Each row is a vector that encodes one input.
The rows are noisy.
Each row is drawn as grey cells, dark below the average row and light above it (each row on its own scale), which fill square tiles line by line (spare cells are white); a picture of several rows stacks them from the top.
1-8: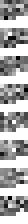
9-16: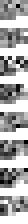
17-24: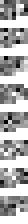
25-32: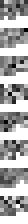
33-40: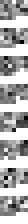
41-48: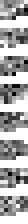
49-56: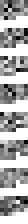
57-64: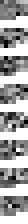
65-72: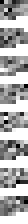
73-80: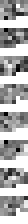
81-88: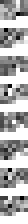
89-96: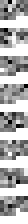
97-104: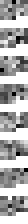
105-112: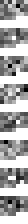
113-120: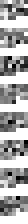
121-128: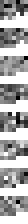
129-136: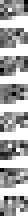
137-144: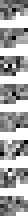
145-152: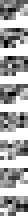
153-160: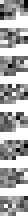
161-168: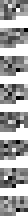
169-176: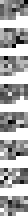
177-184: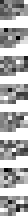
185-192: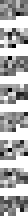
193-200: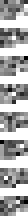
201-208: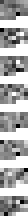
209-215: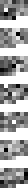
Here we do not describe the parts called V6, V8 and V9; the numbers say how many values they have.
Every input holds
a value of V6, a value of V8 and a value of V9, together with either a point on a 4-point line and a true/false value, or a point on a 5-point line.
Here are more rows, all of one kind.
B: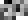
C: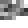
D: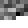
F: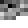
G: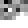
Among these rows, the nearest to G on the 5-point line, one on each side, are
C and F.
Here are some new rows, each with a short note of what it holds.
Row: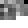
a point on a 4-point line, a true/false value, a value of V6, a value of V8 and a value of V9
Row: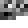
a point on a 4-point line, a true/false value, a value of V6, a value of V8 and a value of V9
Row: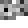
a point on a 5-point line, a value of V6, a value of V8 and a value of V9
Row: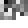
a point on a 5-point line, a value of V6, a value of V8 and a value of V9
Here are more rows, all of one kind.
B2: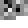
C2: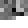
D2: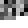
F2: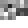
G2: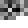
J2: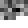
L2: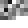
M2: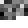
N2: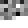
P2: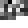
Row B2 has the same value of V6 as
G2, J2 and N2.
